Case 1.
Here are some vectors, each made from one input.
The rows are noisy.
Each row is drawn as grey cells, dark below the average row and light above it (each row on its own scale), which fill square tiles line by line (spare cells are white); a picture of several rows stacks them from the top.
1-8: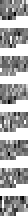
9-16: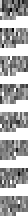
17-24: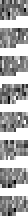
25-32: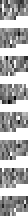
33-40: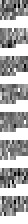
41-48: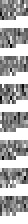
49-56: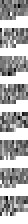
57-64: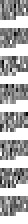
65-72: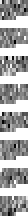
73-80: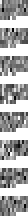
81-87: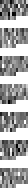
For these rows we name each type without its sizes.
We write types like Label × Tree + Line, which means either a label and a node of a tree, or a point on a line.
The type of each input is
Bool × Bool × Bool × Circle + Unit.
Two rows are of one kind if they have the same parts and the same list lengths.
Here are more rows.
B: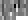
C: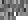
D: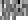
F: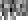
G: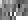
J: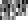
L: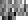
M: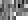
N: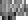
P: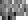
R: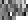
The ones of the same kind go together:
B, C, D, F, G, J, M, R
L, N, P

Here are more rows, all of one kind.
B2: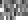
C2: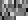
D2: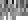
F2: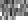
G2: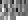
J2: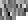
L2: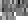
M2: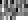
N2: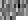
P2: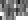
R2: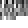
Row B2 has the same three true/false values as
D2, M2 and R2.
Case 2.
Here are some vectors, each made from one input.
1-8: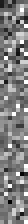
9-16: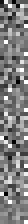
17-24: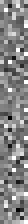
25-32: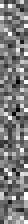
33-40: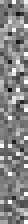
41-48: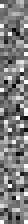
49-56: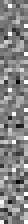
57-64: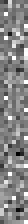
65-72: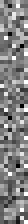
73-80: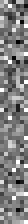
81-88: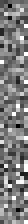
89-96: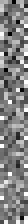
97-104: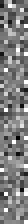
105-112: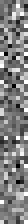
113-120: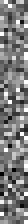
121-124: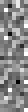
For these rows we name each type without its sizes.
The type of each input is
Bool × Bool × Bool × Bool + Label.
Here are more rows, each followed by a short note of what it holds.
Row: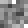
a label
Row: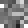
four true/false values
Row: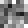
a label
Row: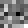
a label
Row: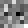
a label
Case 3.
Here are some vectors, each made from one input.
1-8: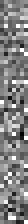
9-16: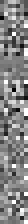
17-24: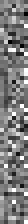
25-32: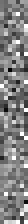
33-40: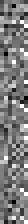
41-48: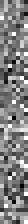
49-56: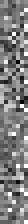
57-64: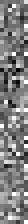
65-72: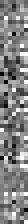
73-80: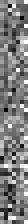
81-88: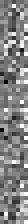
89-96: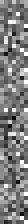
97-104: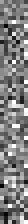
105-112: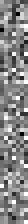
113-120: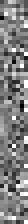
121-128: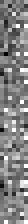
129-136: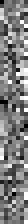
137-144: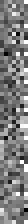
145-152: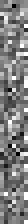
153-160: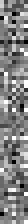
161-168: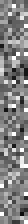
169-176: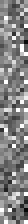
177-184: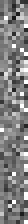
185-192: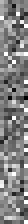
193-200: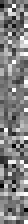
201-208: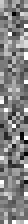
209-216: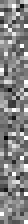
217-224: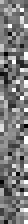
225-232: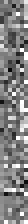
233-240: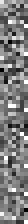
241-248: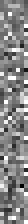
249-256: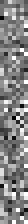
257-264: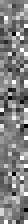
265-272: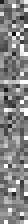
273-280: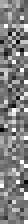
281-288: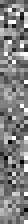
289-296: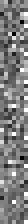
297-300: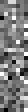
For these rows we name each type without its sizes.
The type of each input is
List(Line).
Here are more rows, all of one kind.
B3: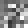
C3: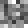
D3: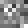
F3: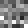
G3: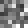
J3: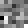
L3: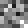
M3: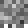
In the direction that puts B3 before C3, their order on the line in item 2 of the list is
F3, G3, B3, M3, L3, C3, J3, D3.
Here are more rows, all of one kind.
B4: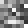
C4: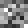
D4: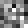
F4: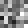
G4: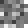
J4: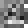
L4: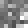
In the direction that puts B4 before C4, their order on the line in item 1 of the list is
D4, J4, B4, C4, G4, L4, F4.
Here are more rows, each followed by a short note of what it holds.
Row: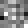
the empty list
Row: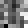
a list of one item
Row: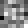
the empty list
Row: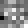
the empty list
